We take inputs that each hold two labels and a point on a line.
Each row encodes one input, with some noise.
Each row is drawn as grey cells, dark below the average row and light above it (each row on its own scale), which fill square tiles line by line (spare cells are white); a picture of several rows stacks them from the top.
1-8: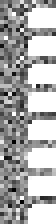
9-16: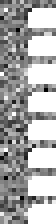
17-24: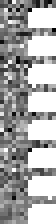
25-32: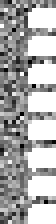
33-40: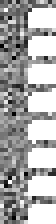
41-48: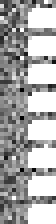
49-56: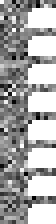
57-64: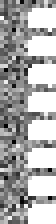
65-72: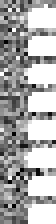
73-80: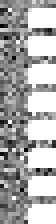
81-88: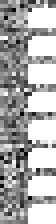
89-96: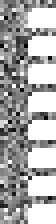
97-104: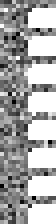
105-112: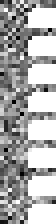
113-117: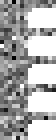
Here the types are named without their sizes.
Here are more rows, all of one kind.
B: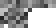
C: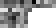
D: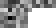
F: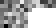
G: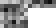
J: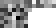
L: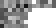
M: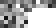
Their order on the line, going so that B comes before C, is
L, B, G, J, D, F, M, C.
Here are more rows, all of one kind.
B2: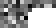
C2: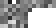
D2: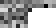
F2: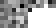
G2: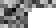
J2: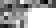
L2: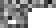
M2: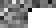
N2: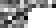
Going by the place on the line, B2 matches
G2, J2 and M2.
